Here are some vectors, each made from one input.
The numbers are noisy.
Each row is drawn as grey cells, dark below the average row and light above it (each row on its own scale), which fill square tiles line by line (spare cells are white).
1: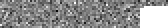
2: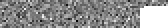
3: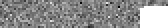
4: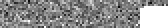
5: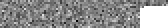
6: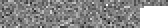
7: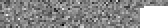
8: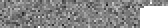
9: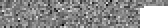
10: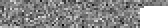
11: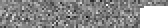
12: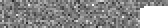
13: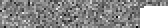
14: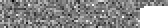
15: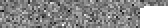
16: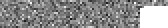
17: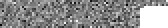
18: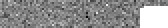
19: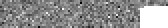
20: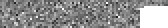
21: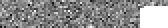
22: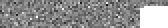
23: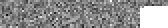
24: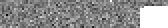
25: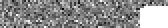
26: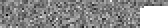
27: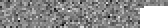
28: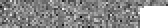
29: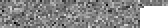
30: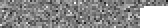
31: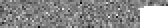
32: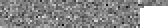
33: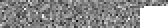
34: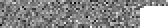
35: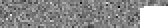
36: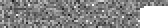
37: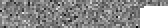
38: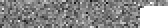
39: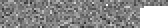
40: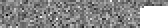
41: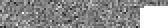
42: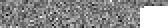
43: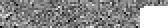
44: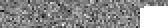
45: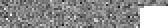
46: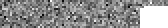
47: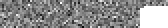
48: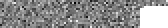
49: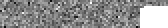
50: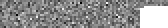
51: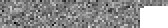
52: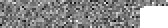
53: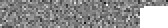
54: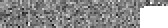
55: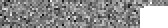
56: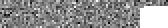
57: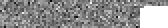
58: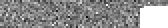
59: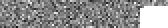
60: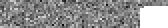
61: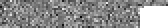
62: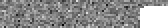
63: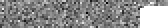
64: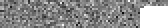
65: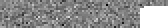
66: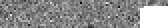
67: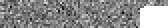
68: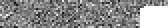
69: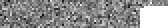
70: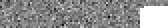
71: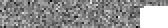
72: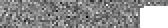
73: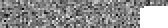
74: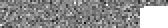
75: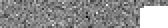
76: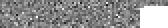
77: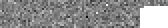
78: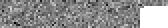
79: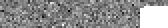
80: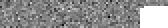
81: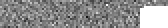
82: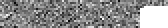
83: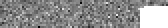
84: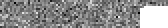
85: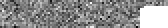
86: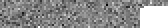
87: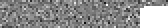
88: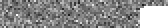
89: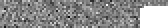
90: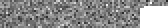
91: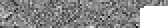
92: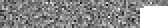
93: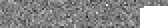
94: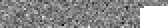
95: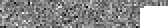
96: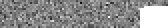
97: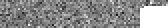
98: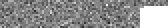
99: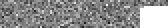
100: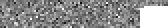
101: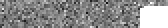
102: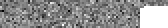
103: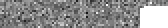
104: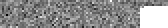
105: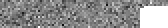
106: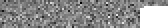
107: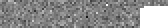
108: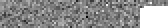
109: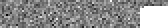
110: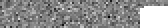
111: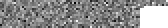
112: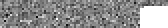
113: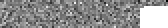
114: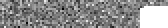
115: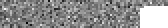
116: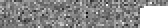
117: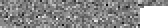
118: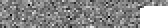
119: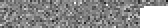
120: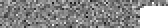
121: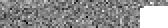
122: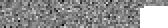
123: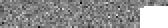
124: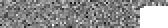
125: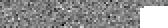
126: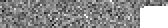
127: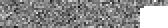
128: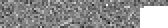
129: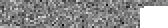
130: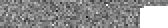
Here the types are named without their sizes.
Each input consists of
a point on a circle, together with either a point on a circle, or a point on a line.
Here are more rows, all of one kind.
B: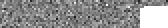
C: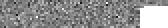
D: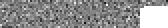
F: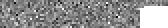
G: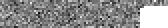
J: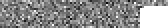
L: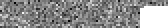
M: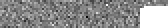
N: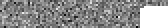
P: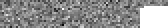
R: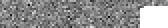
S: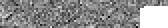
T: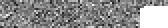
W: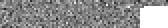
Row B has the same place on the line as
N, R and W.
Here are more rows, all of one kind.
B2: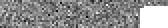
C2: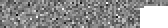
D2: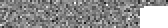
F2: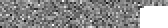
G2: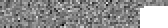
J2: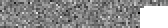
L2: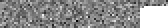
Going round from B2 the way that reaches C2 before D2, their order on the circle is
B2, F2, J2, C2, G2, L2, D2.
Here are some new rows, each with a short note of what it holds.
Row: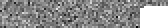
a point on a circle and a point on a line
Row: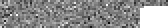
a point on each of two circles
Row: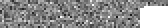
a point on each of two circles
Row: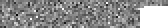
a point on a circle and a point on a line
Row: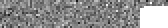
a point on each of two circles
